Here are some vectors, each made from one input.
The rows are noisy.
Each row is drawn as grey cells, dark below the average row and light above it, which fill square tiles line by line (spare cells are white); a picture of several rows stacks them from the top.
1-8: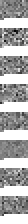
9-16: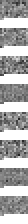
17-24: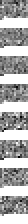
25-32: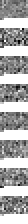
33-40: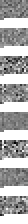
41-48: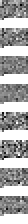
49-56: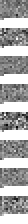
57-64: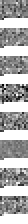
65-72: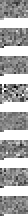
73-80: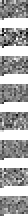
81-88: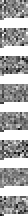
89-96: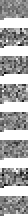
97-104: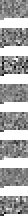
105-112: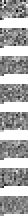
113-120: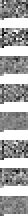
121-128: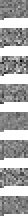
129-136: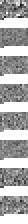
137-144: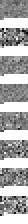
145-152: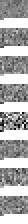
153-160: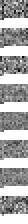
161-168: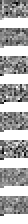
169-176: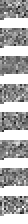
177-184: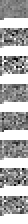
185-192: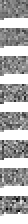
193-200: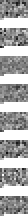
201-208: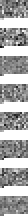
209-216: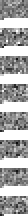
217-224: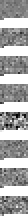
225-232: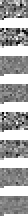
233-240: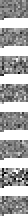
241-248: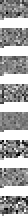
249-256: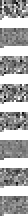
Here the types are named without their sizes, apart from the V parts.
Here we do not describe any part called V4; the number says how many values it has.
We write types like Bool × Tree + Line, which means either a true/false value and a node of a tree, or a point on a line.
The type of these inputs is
Circle × List(V4) + Tree + Unit.
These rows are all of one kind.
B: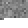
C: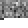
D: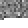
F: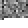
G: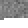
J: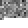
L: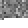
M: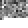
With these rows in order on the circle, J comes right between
D and G.
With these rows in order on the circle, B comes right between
D and F.
